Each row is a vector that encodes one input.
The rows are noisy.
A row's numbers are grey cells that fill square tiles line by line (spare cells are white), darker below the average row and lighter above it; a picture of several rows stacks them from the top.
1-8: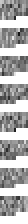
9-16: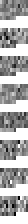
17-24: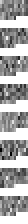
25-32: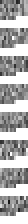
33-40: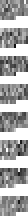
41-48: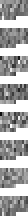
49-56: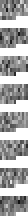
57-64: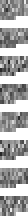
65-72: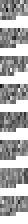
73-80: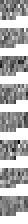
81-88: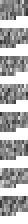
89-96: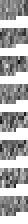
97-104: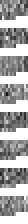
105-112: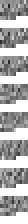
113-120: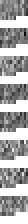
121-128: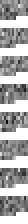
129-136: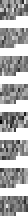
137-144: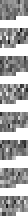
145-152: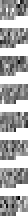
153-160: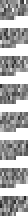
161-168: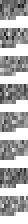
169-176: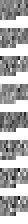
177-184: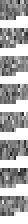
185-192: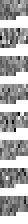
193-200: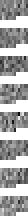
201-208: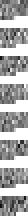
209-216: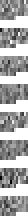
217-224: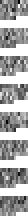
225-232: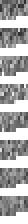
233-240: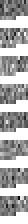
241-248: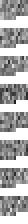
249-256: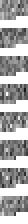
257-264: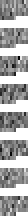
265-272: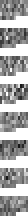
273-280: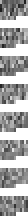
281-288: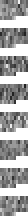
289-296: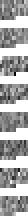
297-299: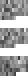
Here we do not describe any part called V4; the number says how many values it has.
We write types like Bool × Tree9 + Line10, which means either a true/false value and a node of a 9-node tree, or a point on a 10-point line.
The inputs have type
(Bool × Line5 × Line5 + V4) × Tree9.
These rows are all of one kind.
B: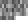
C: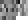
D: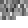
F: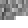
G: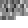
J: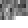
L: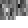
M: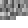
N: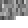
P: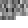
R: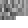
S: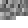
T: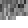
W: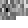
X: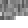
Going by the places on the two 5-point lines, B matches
L, M, P and R.
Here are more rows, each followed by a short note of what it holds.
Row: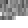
a point on each of two 5-point lines, a node of a 9-node tree and a true/false value
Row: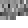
a node of a 9-node tree and a value of V4
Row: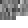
a node of a 9-node tree and a value of V4
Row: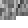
a point on each of two 5-point lines, a node of a 9-node tree and a true/false value
